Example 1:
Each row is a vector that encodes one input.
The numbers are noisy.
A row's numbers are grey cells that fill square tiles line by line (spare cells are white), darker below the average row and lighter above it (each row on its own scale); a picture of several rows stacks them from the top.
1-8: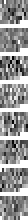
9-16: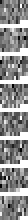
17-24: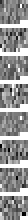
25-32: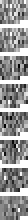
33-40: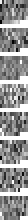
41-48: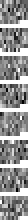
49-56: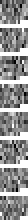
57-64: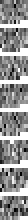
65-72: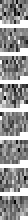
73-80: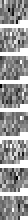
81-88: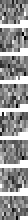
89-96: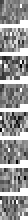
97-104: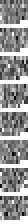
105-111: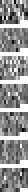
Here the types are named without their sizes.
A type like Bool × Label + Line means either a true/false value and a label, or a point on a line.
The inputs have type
Bool × Label + Unit.
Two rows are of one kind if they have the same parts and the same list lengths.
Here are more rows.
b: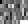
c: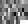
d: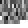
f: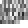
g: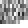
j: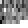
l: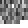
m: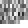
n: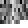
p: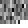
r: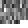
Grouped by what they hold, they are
b, c, d, j, l, n, p, r
f, g, m

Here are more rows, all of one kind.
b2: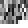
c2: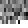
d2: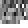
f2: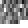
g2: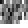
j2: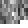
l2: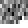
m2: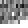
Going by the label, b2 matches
g2 and l2.
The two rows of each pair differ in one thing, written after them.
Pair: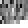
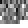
the true/false value
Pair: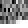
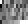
the true/false value
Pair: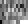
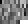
the true/false value
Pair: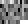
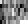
the true/false value
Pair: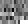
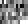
the true/false value
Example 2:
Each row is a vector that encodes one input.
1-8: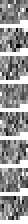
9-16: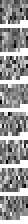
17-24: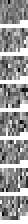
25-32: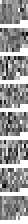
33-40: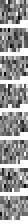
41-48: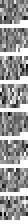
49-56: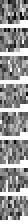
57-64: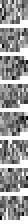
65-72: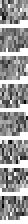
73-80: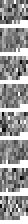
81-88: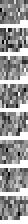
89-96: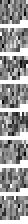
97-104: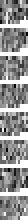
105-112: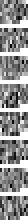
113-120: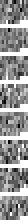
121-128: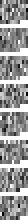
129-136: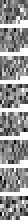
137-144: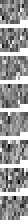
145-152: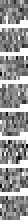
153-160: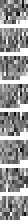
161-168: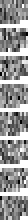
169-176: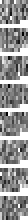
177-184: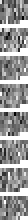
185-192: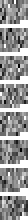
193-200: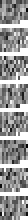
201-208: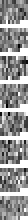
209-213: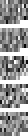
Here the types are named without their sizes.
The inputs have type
Label × Line.
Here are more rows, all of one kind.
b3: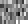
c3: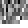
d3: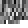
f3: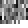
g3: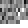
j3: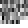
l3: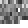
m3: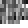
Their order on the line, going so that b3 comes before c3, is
j3, d3, b3, l3, m3, f3, g3, c3.
